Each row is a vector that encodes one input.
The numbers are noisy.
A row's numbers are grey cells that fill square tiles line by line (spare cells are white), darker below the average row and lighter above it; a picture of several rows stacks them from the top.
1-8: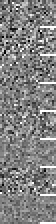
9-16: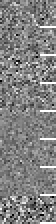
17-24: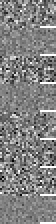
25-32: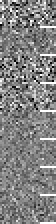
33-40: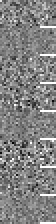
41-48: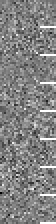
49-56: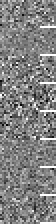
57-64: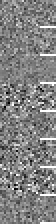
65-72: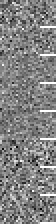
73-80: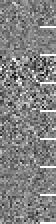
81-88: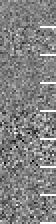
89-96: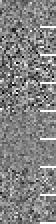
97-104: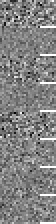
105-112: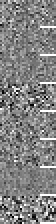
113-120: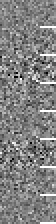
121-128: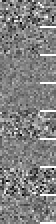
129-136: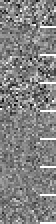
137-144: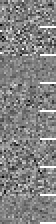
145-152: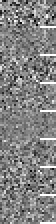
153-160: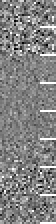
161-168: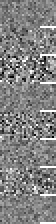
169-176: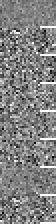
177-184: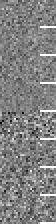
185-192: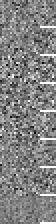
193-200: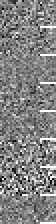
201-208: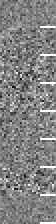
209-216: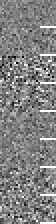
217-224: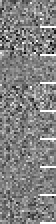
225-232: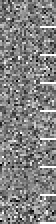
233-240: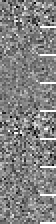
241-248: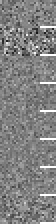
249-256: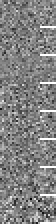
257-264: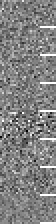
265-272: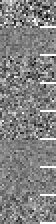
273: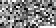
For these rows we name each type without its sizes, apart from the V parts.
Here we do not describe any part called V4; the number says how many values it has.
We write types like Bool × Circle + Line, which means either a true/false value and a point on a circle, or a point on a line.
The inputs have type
Bool × Tree × (Tree + Unit) × V4 + Circle.
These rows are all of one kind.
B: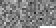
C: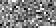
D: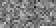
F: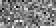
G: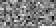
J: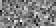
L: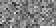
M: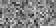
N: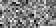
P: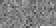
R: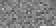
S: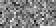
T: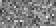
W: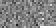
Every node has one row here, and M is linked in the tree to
B, J, S and W.
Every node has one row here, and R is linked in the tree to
S.
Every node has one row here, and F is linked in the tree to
C and T.
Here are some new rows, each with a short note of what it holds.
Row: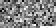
a point on a circle
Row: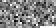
a node of each of two trees, a true/false value and a value of V4
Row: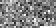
a point on a circle
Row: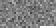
a node of each of two trees, a true/false value and a value of V4
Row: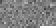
a node of a tree, a true/false value and a value of V4
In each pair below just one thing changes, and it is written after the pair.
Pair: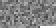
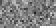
the node of the tree
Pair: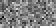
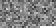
the value of V4
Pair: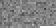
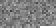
the node of the tree
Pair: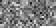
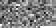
the node of the tree
